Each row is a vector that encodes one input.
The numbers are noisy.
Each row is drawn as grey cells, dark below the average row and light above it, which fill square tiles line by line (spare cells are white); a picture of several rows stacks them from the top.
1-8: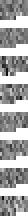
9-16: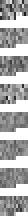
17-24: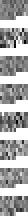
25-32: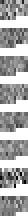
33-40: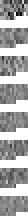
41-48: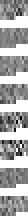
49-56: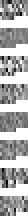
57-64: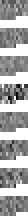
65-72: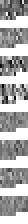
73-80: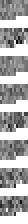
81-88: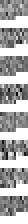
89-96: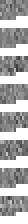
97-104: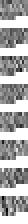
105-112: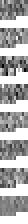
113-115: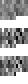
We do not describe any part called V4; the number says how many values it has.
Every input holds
a list of up to two items, each a true/false value and a value of V4.
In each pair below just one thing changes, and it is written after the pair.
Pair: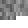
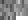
the value of V4 in item 2 of the list
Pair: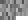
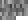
the value of V4 in item 2 of the list
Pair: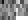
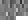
the value of V4 in item 1 of the list
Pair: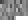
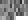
the true/false value in item 2 of the list
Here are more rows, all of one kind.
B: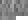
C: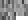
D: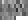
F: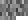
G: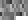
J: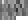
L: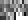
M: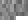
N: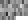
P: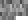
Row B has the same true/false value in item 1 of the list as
D, J, M and N.
